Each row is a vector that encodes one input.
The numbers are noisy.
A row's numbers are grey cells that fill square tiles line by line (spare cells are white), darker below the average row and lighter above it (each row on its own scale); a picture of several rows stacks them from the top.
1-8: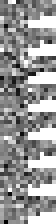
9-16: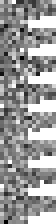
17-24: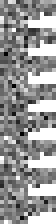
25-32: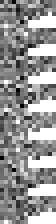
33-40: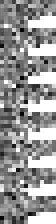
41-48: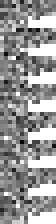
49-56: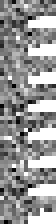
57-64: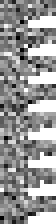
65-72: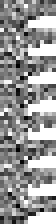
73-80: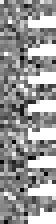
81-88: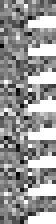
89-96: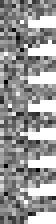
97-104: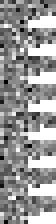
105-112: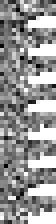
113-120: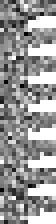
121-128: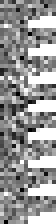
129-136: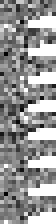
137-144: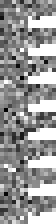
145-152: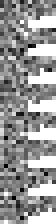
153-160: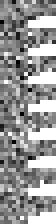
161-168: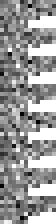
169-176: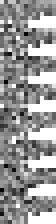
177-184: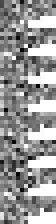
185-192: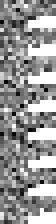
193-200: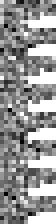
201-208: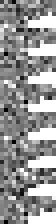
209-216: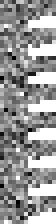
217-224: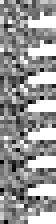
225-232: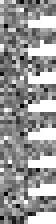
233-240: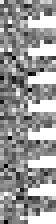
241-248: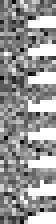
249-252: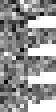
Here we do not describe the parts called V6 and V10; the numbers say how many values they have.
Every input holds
either a point on a 12-point line and a value of V6, or a true/false value and a value of V10.
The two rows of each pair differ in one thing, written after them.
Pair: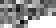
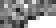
the true/false value
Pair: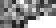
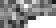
the value of V10
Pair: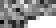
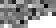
the true/false value
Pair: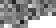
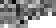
the value of V10
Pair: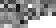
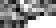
the true/false value
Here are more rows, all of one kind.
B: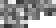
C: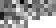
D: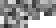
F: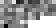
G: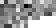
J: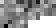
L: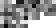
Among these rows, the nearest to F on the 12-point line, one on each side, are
J and L.
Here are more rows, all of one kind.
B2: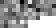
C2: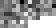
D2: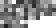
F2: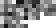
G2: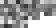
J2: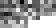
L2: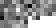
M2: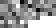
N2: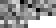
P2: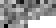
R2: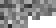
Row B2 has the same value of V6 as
C2, F2, G2 and J2.
